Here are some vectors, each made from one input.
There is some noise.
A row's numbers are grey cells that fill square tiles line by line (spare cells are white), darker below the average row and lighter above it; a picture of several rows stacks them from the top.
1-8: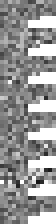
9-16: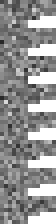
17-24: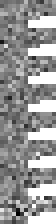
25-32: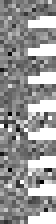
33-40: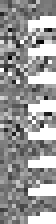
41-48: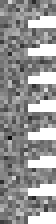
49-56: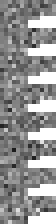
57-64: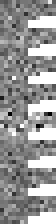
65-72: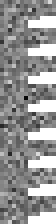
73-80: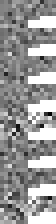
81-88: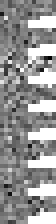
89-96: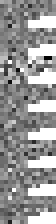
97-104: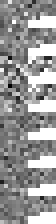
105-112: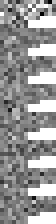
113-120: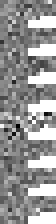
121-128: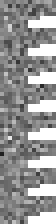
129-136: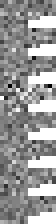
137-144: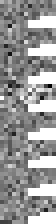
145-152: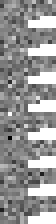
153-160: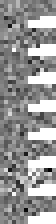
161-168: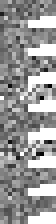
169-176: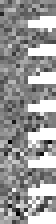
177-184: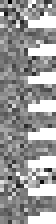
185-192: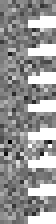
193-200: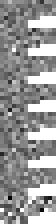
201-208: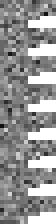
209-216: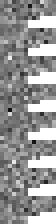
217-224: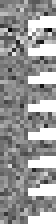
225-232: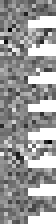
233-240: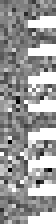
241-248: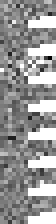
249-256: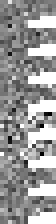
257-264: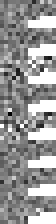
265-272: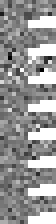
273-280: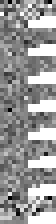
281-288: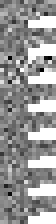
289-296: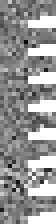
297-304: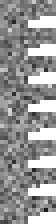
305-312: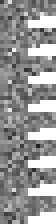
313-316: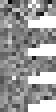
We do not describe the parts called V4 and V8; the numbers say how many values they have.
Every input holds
a point on a 7-point line and a value of V8, together with either a point on a 7-point line, or five true/false values and a value of V4.
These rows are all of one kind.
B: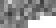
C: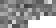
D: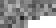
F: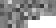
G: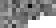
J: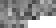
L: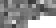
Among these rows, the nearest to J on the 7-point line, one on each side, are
D and L.
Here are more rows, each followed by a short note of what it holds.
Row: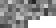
a point on a 7-point line, five true/false values, a value of V4 and a value of V8
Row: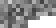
a point on a 7-point line, five true/false values, a value of V4 and a value of V8
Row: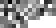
a point on each of two 7-point lines and a value of V8
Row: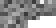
a point on a 7-point line, five true/false values, a value of V4 and a value of V8
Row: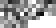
a point on each of two 7-point lines and a value of V8
